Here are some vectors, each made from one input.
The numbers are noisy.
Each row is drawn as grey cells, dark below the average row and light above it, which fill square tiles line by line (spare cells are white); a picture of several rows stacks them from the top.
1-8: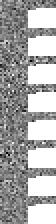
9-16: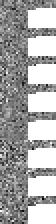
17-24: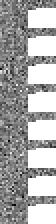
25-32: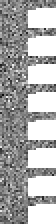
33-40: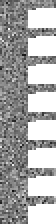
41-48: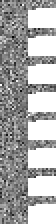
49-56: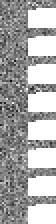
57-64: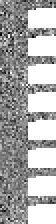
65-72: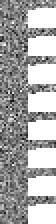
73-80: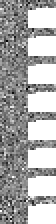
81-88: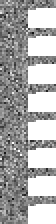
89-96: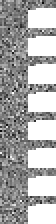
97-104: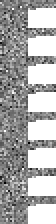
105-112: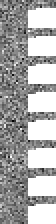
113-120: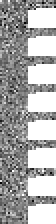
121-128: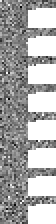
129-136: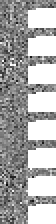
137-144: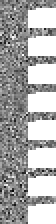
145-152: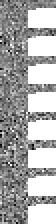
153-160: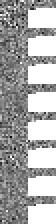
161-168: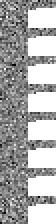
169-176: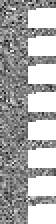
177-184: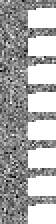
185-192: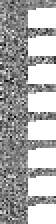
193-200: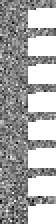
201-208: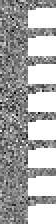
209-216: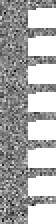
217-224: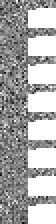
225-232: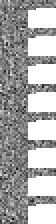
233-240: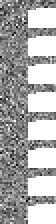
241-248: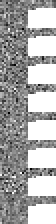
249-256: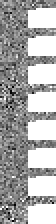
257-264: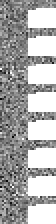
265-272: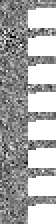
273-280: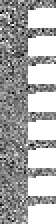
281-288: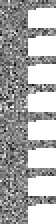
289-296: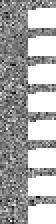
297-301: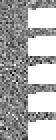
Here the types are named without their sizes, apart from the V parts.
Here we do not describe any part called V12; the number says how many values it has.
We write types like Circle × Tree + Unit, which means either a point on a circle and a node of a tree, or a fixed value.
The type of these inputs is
(Circle + Unit) × (Circle + V12).
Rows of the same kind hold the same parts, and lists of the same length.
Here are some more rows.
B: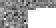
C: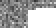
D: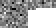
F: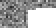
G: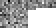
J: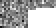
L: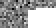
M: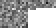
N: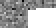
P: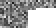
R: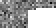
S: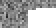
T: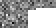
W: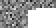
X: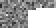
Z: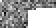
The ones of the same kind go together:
B, D, L, N
C, F, P, S, W
G, J, M
R, T, X, Z

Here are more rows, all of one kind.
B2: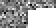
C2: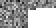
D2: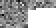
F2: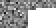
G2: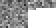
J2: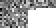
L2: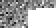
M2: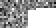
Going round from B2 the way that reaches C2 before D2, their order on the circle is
B2, G2, C2, D2, L2, J2, M2, F2.
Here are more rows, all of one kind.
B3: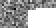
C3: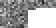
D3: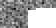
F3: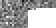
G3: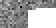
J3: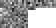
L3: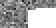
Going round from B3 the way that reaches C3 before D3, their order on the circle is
B3, G3, C3, F3, J3, L3, D3.
